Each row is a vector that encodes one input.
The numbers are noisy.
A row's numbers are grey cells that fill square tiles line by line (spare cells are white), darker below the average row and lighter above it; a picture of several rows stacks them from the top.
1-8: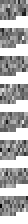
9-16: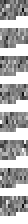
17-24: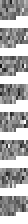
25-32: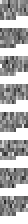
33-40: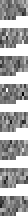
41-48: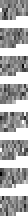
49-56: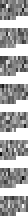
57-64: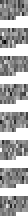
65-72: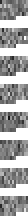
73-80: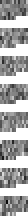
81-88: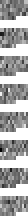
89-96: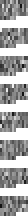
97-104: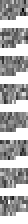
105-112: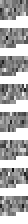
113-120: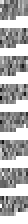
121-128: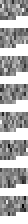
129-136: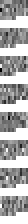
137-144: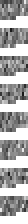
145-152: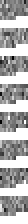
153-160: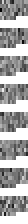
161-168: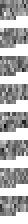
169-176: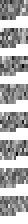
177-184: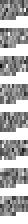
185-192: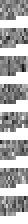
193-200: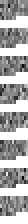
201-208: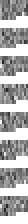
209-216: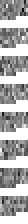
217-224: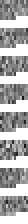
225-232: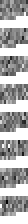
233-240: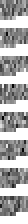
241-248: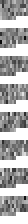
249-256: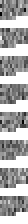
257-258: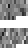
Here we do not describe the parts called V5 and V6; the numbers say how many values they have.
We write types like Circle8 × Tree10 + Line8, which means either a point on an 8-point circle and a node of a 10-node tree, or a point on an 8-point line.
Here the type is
Bool × Bool × Bool × Bool × Bool × Label7 × Tree7 × V5 × V5 × V6.
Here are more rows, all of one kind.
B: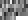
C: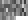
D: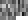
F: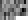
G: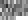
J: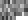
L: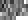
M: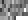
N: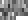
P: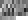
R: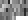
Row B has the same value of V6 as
C and F.
